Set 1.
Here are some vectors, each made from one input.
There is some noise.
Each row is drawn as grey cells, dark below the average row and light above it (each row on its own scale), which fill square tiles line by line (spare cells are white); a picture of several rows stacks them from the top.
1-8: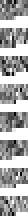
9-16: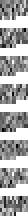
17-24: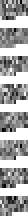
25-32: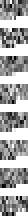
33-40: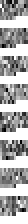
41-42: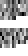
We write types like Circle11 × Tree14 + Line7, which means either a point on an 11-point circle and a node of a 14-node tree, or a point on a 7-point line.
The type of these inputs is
Label8.
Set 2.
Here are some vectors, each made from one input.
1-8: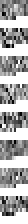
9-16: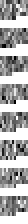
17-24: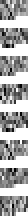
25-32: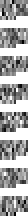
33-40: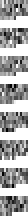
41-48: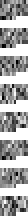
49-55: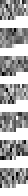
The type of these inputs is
Label9.
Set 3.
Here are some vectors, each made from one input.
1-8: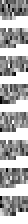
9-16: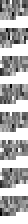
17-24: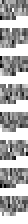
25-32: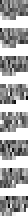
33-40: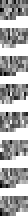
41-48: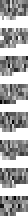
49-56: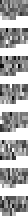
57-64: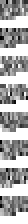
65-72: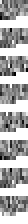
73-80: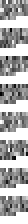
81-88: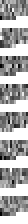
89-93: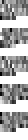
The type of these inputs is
Bool × Bool × Bool × Bool.
